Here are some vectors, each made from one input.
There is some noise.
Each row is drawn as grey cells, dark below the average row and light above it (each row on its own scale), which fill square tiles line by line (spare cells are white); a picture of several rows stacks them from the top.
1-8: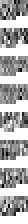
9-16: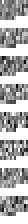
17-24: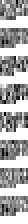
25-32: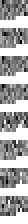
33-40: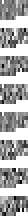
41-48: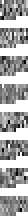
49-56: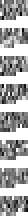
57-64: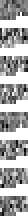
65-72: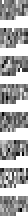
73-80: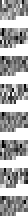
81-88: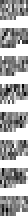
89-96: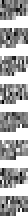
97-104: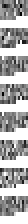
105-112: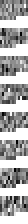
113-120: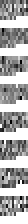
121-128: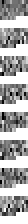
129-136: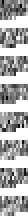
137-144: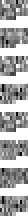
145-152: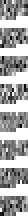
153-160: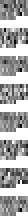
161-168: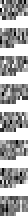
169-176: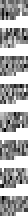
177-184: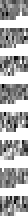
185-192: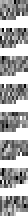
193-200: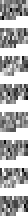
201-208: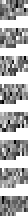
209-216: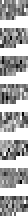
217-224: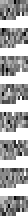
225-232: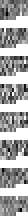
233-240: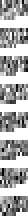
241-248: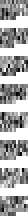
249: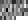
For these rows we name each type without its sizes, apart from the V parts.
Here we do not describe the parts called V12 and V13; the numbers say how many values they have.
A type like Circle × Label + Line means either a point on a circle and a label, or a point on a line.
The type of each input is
Bool × (Line + V12) × V13.
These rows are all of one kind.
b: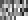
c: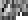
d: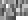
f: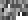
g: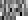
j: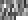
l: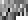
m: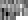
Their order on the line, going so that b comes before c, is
j, f, g, b, m, l, c, d.
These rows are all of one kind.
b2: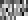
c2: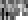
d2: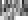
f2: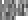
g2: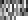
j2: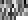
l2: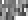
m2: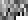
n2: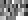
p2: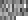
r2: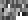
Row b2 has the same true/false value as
f2 and m2.
